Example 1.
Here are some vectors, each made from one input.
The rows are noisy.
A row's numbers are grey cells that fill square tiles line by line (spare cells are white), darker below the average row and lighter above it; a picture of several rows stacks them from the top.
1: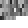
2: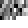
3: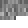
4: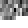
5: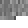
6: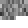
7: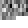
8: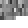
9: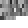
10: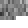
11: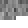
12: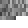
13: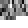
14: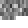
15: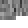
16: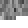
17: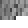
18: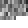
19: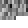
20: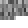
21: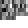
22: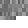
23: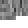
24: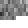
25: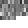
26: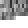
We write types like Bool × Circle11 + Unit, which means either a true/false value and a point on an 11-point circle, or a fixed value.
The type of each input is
Line5.
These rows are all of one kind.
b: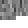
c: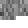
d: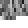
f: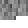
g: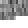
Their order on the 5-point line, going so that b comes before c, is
b, d, f, c, g.
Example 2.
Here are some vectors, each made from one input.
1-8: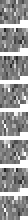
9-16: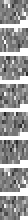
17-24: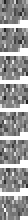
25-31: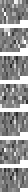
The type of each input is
Label6.
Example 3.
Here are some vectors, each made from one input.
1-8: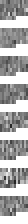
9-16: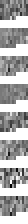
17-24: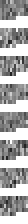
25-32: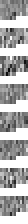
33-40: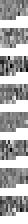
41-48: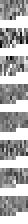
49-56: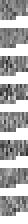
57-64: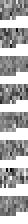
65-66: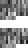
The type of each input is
Bool × Bool × Bool × Bool + Unit.
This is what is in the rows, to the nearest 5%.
About 10% of them hold a fixed value. The rest hold four true/false values.
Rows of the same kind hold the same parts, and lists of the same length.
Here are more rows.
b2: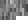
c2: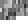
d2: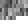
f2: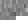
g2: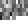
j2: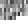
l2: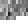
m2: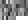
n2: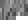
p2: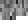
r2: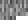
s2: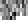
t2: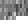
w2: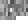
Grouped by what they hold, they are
b2, c2, d2, f2, g2, j2, n2, p2, r2, s2
l2, m2, t2, w2

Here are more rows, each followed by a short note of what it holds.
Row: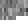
four true/false values
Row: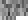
a fixed value
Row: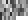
four true/false values
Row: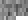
a fixed value
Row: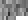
a fixed value
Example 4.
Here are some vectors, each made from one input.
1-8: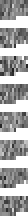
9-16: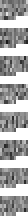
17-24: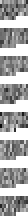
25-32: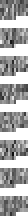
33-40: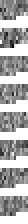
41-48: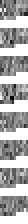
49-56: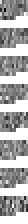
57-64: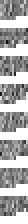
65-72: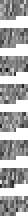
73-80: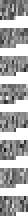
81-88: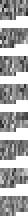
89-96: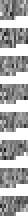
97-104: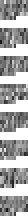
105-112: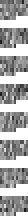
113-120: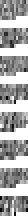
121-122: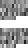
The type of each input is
Bool × Bool × Bool × Bool.
